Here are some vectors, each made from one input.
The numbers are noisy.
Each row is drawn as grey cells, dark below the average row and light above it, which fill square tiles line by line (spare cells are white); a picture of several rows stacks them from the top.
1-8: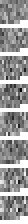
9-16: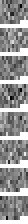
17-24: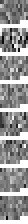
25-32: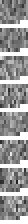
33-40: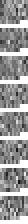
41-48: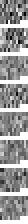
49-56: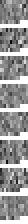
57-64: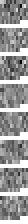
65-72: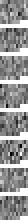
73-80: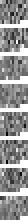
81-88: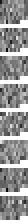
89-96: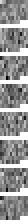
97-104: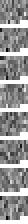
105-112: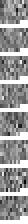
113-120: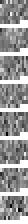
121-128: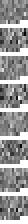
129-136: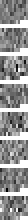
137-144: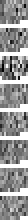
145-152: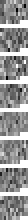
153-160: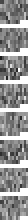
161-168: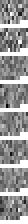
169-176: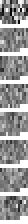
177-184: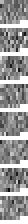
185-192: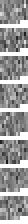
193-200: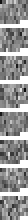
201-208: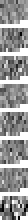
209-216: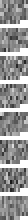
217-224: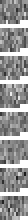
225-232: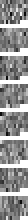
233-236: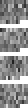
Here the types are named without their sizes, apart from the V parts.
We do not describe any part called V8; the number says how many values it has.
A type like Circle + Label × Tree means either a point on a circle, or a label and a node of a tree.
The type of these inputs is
List(Bool × V8).
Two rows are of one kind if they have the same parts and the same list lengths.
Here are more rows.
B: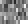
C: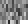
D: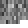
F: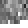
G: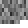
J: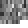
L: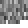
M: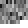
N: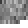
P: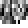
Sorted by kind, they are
B, G, M
C, D, F, J, L, N
P

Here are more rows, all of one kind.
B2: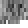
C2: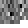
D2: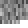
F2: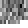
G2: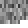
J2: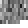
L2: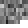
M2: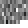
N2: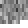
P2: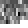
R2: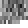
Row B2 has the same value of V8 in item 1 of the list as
C2, F2, J2 and R2.
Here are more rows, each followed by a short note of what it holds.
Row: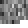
a list of one item
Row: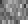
a list of one item
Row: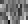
a list of one item
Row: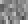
a list of two items
